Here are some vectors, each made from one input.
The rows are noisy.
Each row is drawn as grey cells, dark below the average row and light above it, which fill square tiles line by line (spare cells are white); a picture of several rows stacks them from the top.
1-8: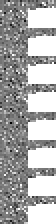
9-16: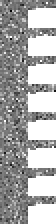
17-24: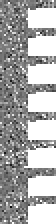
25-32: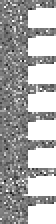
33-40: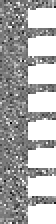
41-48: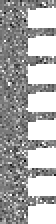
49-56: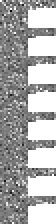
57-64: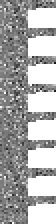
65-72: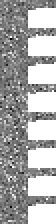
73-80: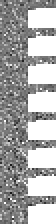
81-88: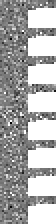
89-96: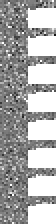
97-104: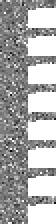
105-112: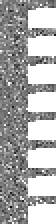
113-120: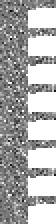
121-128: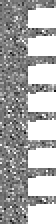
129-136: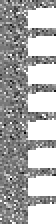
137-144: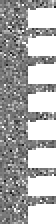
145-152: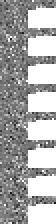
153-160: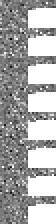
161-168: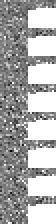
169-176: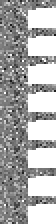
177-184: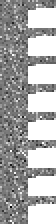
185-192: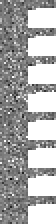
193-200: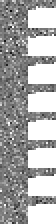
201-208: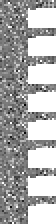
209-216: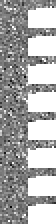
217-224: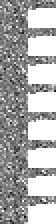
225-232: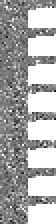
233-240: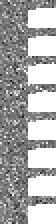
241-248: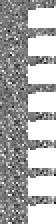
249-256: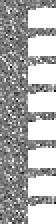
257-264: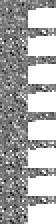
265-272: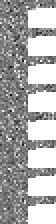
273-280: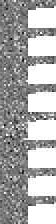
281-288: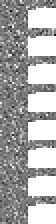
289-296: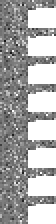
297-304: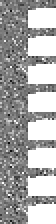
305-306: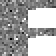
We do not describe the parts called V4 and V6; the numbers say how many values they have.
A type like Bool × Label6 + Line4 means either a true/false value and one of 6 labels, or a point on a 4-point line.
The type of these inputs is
Bool × Bool × Bool + (Line7 + V4 × V6) × Line9.
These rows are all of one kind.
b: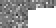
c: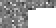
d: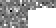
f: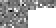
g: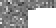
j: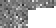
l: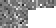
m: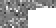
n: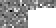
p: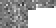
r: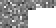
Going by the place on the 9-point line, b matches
j and l.
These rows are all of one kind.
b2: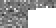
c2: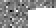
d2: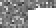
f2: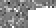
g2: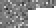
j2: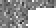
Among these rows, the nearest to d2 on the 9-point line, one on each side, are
b2 and j2.
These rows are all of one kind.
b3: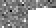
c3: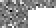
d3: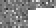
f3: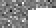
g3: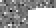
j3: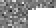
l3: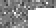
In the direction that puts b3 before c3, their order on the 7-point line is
l3, d3, b3, f3, j3, c3, g3.
